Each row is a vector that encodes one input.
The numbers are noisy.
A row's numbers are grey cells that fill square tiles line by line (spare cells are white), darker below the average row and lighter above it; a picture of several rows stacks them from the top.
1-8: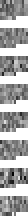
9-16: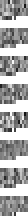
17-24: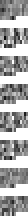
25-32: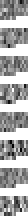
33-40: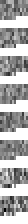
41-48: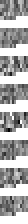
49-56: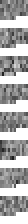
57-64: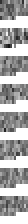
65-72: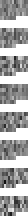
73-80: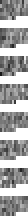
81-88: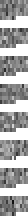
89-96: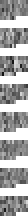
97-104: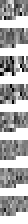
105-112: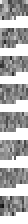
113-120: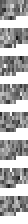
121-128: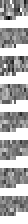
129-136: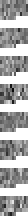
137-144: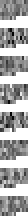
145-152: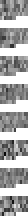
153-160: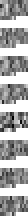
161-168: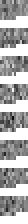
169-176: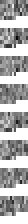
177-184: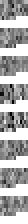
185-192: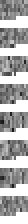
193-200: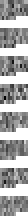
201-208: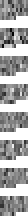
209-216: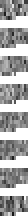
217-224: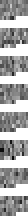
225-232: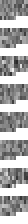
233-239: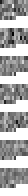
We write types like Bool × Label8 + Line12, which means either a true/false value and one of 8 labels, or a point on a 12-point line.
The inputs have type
Bool × (Line4 × Line7 + Unit) + Line10.
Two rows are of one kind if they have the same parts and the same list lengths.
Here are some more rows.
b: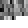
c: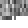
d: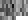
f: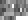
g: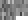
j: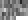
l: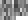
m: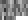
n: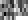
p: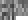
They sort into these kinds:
b, f
c, j, n, p
d, g, l, m

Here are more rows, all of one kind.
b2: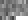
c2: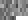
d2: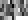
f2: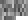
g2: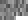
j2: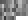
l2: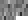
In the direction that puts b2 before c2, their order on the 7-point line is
f2, b2, g2, j2, c2, l2, d2.
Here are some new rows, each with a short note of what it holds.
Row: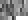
a point on a 4-point line, a point on a 7-point line and a true/false value
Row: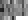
a true/false value
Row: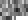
a point on a 10-point line
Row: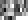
a true/false value
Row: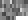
a point on a 10-point line
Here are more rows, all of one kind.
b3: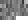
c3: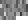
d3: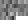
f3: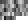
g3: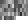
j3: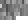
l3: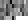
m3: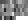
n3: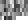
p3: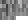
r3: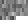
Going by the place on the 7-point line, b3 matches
m3 and p3.
